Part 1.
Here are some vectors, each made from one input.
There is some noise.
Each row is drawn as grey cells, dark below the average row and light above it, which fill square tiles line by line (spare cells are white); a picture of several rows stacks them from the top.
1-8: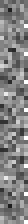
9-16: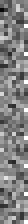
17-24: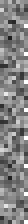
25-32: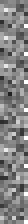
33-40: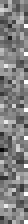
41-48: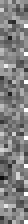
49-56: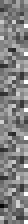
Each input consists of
a point on a 7-point line.
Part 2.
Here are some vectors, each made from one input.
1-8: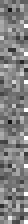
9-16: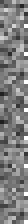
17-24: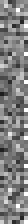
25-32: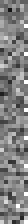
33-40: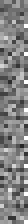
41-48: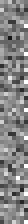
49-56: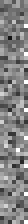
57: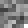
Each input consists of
a point on an 11-point line.
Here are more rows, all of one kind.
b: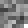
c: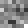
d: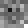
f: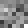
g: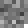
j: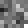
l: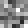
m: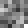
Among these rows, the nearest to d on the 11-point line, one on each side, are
c and g.
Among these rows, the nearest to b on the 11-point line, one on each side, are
j and l.
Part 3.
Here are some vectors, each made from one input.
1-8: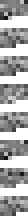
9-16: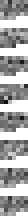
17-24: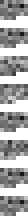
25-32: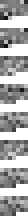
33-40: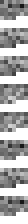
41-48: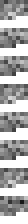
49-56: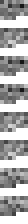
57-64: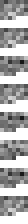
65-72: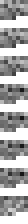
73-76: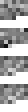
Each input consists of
one of 5 labels.
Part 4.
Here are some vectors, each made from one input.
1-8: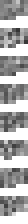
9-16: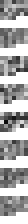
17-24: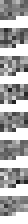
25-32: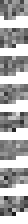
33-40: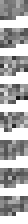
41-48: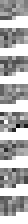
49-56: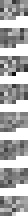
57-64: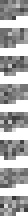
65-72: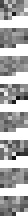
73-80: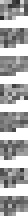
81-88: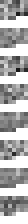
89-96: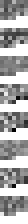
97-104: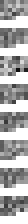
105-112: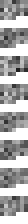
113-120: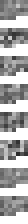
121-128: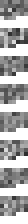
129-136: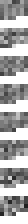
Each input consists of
a point on a 14-point line.
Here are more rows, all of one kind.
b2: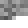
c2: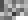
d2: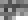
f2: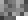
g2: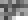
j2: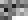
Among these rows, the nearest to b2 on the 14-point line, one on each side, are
f2 and j2.
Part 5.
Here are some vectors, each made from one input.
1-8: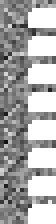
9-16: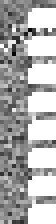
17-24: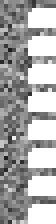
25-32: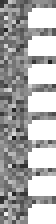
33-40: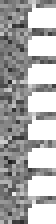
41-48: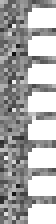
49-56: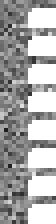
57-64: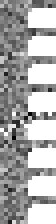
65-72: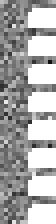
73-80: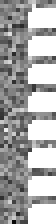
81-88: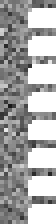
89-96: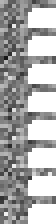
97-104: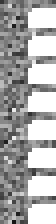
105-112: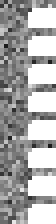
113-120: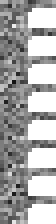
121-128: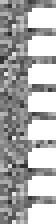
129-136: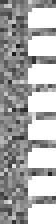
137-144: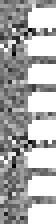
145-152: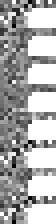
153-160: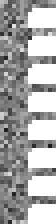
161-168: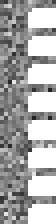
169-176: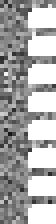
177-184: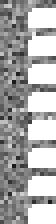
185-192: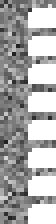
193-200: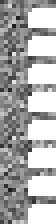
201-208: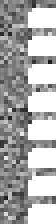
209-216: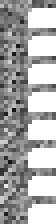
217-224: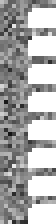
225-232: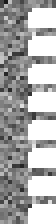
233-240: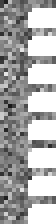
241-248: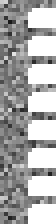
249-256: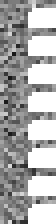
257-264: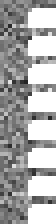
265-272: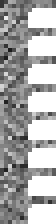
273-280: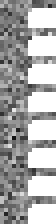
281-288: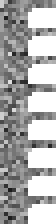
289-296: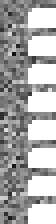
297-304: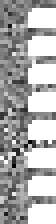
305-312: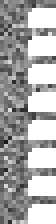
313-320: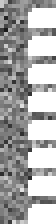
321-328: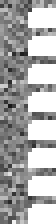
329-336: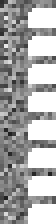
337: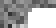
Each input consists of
either a fixed value, or four true/false values.
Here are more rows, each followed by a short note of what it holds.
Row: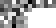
a fixed value
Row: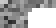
four true/false values
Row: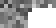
four true/false values
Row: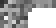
four true/false values
